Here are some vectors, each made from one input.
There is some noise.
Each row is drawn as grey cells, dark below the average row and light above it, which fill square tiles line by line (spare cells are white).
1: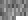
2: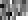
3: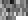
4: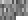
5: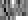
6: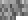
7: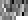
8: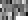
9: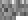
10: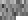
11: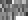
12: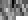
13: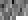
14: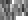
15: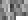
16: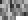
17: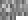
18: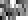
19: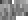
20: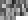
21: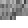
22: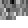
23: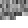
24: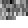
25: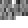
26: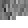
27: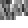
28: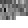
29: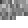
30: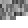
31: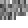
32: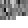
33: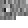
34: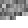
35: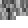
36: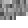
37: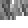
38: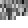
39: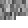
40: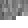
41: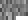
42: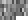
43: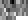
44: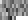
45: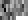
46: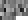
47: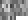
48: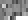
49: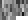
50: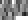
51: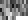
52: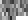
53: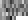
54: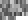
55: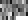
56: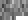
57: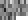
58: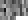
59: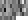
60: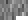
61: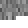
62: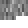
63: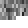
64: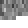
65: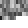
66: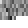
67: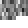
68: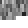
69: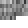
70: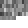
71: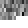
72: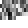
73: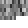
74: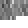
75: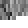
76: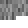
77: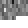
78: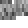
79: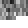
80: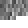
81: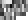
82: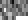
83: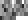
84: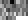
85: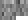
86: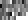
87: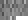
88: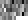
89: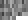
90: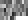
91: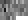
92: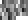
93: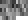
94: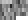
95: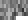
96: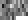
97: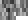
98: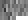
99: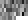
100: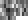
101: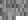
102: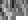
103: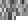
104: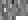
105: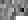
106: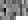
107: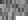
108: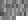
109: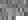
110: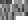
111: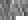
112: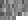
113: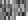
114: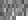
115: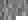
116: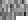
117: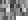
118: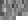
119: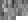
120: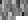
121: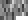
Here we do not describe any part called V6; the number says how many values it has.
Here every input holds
a value of V6, together with a list of up to three points on a 5-point line.
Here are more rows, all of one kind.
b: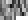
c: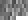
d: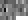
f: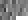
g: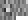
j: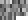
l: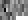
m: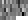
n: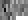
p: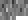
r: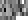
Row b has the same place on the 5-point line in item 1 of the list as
c and n.
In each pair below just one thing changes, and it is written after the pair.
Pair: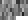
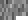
the value of V6
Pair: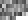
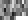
the place on the 5-point line in item 1 of the list
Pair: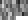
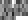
the place on the 5-point line in item 1 of the list
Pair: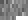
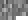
the place on the 5-point line in item 1 of the list
